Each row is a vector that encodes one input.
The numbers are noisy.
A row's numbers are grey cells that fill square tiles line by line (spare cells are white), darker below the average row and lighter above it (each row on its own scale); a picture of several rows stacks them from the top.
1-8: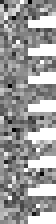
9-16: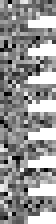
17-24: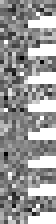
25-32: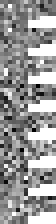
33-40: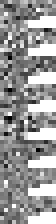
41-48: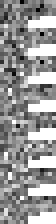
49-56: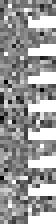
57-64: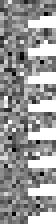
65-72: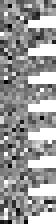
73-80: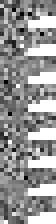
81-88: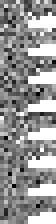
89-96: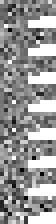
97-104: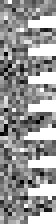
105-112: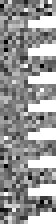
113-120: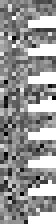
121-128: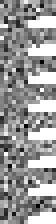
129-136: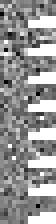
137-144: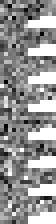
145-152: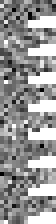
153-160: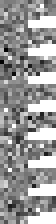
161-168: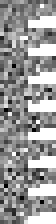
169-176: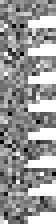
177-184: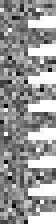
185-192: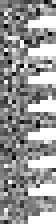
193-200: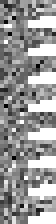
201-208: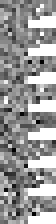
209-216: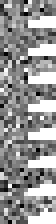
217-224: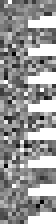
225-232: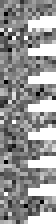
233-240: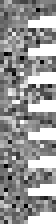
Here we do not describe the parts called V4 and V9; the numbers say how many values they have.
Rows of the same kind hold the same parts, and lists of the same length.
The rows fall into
3 kinds.
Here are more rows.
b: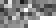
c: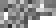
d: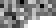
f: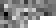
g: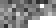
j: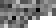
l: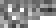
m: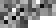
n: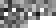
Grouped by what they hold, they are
b, c, f, g, l
d
j, m, n

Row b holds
a point on a 14-point circle, one of 5 labels and a value of V4.
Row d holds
a fixed value.
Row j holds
one of 5 labels, a value of V4 and a value of V9.
